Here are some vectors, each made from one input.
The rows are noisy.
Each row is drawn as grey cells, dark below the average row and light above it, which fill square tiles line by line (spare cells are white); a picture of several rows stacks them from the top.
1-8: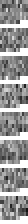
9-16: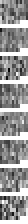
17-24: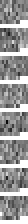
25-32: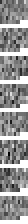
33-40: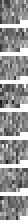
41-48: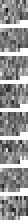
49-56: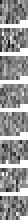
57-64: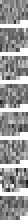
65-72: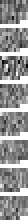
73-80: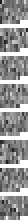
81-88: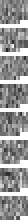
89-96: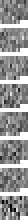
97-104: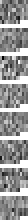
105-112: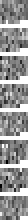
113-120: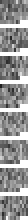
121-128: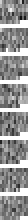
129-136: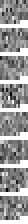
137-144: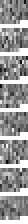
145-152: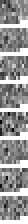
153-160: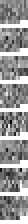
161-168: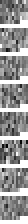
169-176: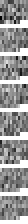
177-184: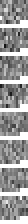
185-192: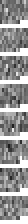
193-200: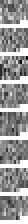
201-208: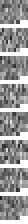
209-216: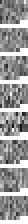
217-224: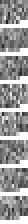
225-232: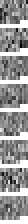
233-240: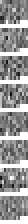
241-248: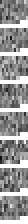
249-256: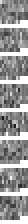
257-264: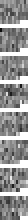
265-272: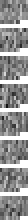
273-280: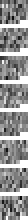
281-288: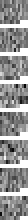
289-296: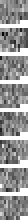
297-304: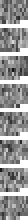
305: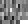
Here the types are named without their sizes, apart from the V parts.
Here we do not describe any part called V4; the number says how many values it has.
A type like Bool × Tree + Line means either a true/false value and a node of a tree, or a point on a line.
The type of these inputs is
Bool × Bool × Bool × (Tree + V4) + List(Circle).
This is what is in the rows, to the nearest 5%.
About 50% of them hold three true/false values, together with either a node of a tree, or a value of V4. The rest are lists of points on a circle.
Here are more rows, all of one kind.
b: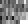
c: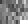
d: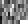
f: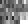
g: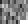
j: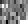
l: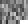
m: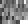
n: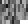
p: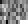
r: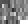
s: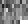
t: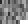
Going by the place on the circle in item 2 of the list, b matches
j, n, p and t.
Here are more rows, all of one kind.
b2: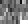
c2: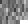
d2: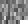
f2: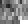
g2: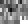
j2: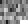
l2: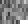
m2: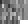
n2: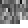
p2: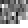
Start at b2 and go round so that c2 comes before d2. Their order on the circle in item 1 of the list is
b2, p2, j2, c2, g2, d2, l2, f2, m2, n2.
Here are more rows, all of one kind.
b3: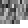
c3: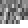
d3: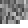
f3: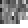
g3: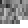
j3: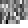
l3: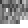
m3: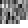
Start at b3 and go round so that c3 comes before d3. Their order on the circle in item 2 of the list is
b3, m3, g3, f3, j3, c3, d3, l3.
